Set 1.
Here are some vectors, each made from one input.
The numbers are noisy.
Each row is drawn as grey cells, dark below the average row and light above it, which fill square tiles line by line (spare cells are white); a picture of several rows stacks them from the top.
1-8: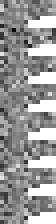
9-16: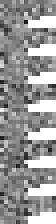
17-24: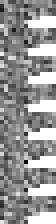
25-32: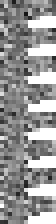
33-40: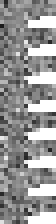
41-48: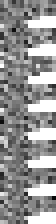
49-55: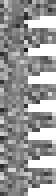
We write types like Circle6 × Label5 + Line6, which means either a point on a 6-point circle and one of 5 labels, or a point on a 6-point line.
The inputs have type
Bool × Line8 × Line8.
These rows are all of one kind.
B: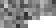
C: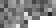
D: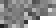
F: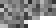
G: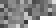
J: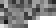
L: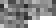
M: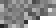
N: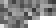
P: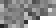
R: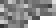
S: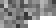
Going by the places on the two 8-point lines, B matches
D, M, P and S.
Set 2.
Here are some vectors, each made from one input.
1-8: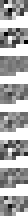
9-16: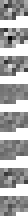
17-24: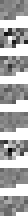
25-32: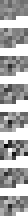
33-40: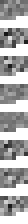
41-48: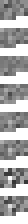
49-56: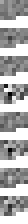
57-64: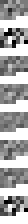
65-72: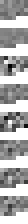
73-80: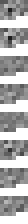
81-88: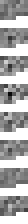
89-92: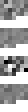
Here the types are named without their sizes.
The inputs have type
Line × (Tree + Unit).
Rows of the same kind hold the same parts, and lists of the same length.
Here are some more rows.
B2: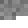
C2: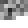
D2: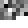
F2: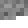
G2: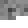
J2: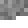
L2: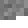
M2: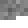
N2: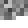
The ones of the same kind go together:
B2, C2, D2, G2, L2, M2
F2, J2, N2

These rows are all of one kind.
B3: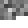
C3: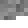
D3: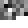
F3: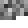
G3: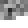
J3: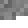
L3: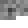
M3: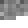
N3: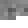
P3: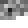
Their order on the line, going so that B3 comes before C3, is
M3, P3, B3, J3, D3, L3, N3, F3, G3, C3.
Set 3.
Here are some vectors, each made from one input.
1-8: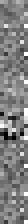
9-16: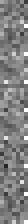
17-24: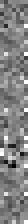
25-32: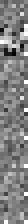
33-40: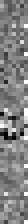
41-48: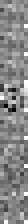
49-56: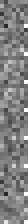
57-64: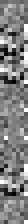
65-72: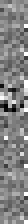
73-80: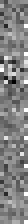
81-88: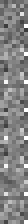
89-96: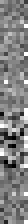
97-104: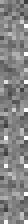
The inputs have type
Bool × Circle8.
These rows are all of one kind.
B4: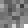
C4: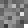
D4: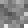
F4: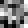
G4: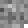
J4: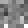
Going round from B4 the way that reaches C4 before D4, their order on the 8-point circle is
B4, F4, C4, G4, D4, J4.
